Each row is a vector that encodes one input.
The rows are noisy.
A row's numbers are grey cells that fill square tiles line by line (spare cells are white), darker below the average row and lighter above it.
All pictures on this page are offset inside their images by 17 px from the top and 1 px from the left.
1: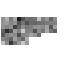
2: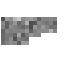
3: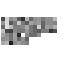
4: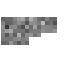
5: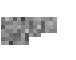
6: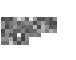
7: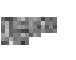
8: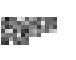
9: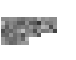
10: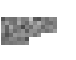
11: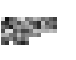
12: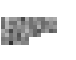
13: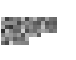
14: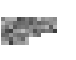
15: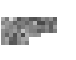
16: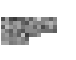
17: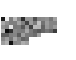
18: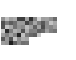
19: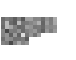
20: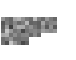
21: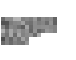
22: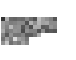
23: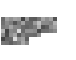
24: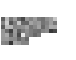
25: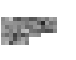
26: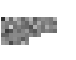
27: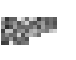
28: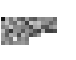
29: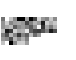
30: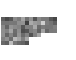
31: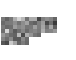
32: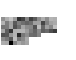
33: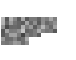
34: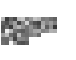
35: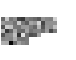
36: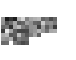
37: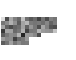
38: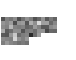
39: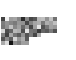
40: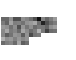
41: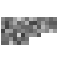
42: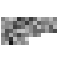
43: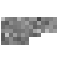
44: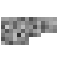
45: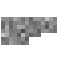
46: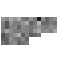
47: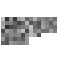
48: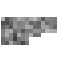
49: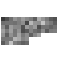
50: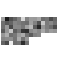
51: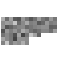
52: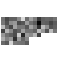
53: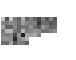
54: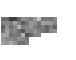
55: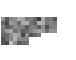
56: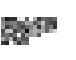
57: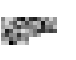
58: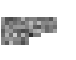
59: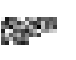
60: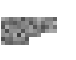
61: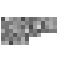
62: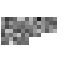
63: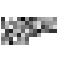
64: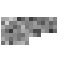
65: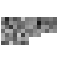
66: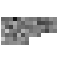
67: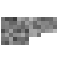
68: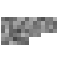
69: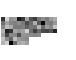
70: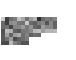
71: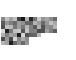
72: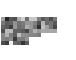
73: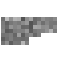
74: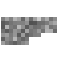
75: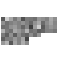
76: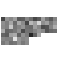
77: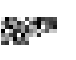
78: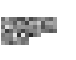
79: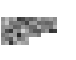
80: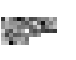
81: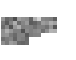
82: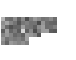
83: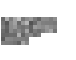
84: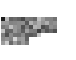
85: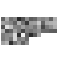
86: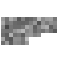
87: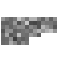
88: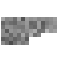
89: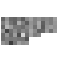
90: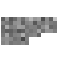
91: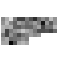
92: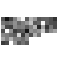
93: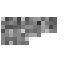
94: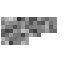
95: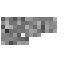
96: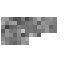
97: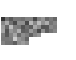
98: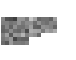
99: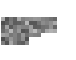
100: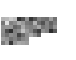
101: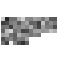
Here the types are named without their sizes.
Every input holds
a label, together with either a point on a line, or three true/false values.
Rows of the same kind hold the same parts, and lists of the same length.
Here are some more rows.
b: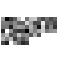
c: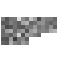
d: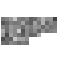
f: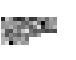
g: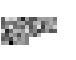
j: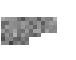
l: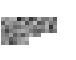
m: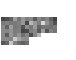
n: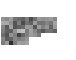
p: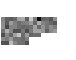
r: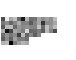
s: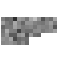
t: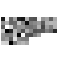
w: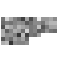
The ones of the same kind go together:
b, c, d, g, j, m, p, r, s, t, w
f, l, n

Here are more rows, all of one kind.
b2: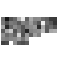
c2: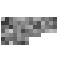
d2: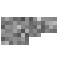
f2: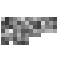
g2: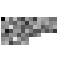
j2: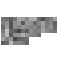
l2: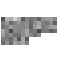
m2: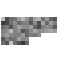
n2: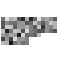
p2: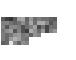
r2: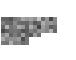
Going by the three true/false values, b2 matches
g2 and p2.
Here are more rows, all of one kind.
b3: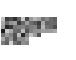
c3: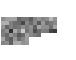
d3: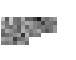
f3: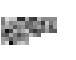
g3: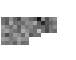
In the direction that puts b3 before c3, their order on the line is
g3, d3, f3, b3, c3.
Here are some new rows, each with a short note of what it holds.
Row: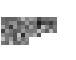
a label and a point on a line
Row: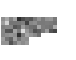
a label and a point on a line
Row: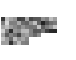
a label and a point on a line
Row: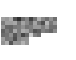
a label and a point on a line
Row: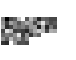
a label and three true/false values
